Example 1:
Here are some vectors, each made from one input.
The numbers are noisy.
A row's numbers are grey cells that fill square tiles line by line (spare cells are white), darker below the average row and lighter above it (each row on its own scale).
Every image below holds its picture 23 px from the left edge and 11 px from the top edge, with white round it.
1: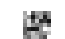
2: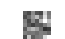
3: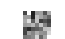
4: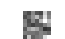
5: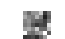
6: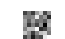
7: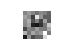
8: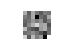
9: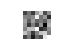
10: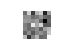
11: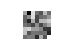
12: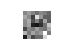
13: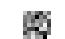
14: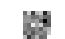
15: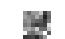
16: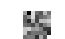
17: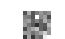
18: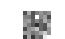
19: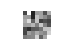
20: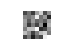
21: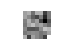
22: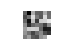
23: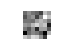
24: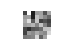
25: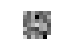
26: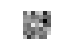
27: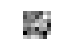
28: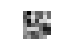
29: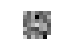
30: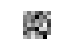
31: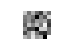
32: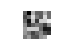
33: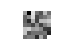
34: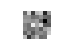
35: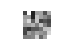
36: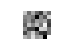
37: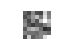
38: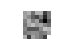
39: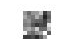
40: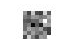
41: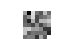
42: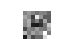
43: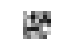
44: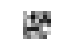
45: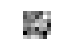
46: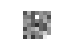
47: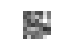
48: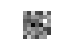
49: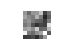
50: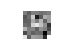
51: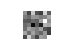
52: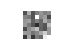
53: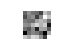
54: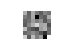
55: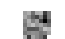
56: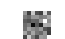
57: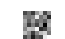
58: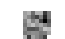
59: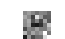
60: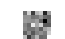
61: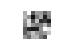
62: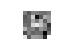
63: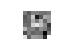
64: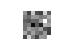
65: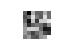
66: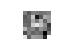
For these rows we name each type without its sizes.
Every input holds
four true/false values.
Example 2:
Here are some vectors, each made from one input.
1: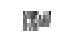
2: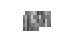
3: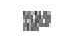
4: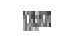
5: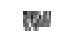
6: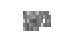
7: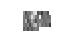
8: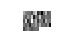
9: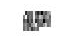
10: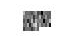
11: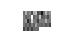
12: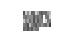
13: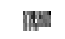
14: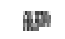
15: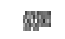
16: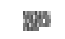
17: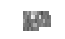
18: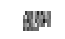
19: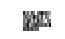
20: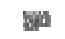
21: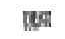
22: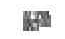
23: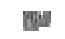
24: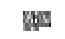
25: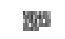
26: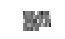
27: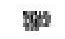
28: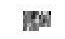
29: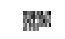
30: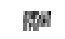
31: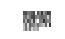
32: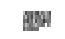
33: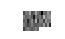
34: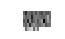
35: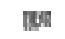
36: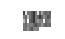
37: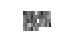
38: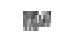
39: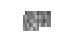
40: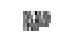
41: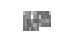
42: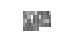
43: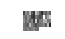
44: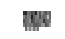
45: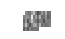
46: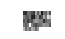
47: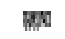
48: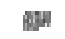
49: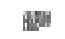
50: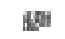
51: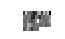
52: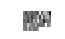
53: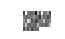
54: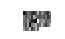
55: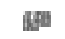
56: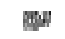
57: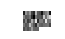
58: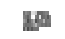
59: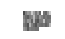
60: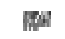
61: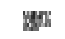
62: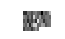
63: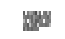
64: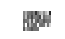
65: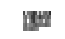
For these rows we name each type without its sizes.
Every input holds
four true/false values.
